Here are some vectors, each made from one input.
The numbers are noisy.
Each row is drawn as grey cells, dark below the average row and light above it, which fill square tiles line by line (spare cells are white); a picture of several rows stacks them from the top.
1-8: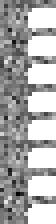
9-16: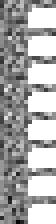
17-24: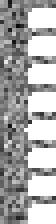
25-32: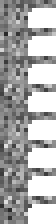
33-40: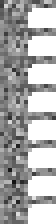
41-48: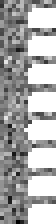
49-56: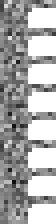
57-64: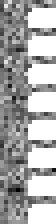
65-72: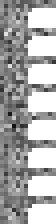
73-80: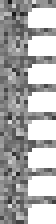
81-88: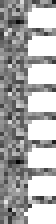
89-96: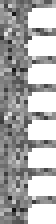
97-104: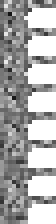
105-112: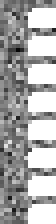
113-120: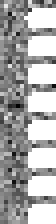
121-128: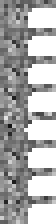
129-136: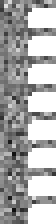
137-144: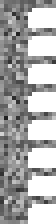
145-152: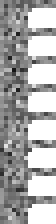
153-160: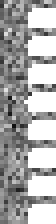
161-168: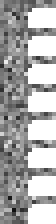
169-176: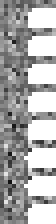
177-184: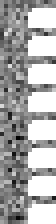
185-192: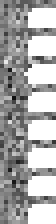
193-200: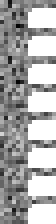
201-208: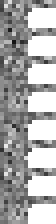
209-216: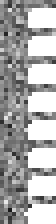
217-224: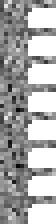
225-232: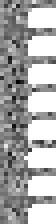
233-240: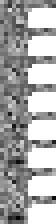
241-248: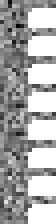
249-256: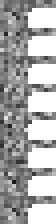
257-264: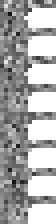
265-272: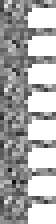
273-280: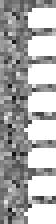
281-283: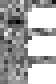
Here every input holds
either a point on a 10-point line, or three true/false values.
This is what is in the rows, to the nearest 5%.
About 35% of them hold a point on a 10-point line. The rest hold three true/false values.
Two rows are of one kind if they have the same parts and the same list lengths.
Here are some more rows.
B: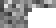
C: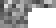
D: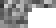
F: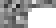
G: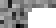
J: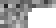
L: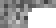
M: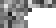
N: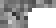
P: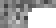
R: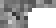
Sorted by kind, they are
B, C, D, M
F, G, J, L, N, P, R

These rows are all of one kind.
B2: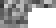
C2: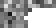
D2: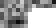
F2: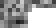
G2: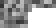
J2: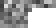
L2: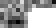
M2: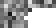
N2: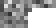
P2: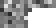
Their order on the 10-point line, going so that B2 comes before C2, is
L2, D2, F2, G2, B2, J2, N2, P2, C2, M2.
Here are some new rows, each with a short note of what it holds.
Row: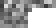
a point on a 10-point line
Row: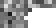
a point on a 10-point line
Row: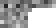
three true/false values
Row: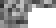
a point on a 10-point line
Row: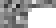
three true/false values
